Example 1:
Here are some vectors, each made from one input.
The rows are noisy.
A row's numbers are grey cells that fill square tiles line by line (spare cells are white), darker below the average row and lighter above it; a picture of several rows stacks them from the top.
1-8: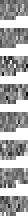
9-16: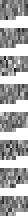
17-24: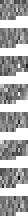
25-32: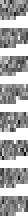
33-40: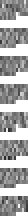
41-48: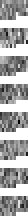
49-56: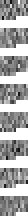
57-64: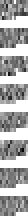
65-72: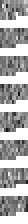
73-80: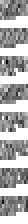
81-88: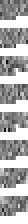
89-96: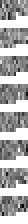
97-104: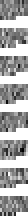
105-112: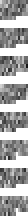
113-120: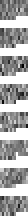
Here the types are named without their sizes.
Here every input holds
a label, together with either a point on a circle, or four true/false values.
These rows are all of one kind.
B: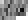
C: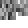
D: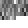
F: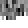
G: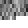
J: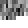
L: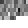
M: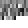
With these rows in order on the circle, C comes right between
G and J.
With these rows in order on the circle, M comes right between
B and L.
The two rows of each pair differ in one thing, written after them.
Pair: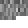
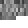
one of the four true/false values
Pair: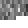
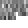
the label
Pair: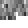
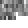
one of the four true/false values
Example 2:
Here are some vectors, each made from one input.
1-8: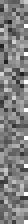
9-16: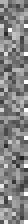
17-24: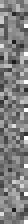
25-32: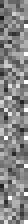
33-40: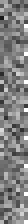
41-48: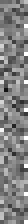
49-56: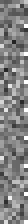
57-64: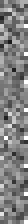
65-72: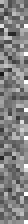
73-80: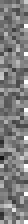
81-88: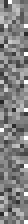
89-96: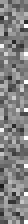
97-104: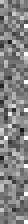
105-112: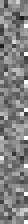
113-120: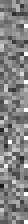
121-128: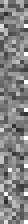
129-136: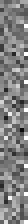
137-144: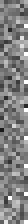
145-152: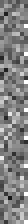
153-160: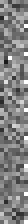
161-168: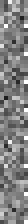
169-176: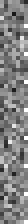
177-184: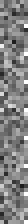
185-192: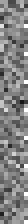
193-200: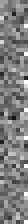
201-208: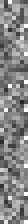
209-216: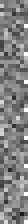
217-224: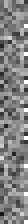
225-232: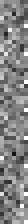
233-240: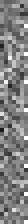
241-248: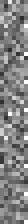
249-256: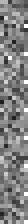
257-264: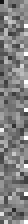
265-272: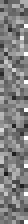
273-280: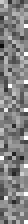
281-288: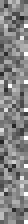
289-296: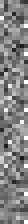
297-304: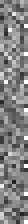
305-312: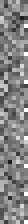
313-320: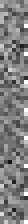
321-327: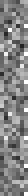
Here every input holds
either two labels (each one of 8), or a point on a 10-point line.
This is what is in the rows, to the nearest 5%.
About 45% of them hold two labels (each one of 8). The rest hold a point on a 10-point line.
